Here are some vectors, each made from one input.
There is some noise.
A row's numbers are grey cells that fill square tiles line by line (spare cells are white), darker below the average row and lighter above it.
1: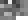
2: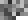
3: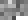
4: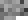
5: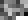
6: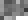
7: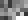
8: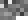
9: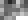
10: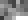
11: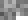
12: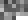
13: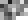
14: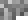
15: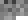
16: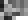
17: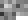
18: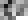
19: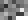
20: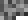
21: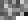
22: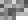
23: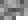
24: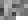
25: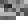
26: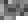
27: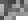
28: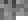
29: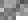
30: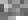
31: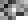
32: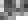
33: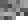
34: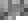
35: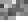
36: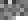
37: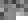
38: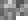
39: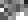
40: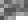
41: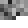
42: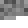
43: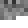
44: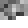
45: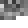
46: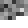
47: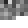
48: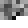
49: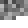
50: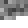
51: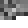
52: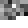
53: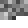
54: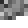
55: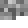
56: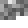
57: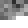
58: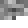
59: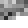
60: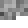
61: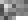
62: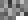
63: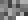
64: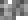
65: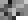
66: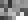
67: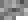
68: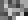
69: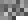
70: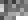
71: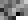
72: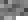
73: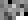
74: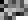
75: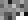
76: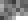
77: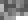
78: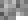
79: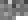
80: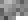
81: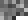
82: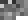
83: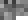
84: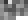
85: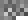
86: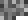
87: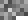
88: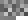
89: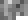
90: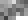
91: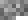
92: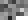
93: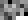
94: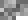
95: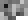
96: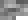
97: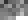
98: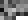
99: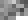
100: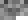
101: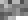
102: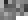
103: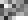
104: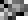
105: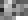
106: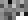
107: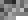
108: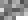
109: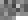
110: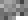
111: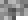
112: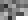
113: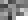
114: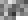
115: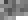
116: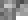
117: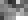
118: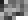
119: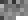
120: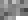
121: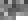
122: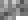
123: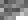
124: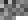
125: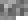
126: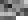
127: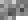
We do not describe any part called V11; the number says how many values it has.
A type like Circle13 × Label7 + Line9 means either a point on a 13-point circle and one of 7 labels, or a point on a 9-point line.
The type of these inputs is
Bool × V11 + Line9.
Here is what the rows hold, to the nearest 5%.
About 35% of them hold a point on a 9-point line. The rest hold a true/false value and a value of V11.
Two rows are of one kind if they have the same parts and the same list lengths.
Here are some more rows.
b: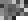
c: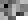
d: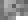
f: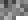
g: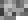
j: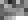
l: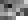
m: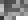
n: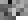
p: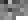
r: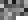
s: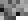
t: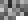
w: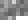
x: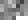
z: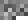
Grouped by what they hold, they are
b, c, l, n, s, t, z
d, f, g, j, m, p, r, w, x

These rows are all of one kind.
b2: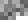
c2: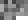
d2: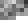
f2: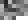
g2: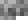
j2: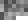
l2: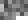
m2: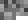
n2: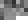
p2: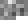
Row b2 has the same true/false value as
d2, g2 and p2.
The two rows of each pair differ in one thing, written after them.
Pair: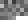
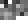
the value of V11
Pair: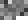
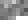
the true/false value
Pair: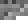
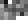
the value of V11
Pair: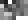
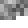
the true/false value
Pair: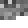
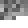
the value of V11
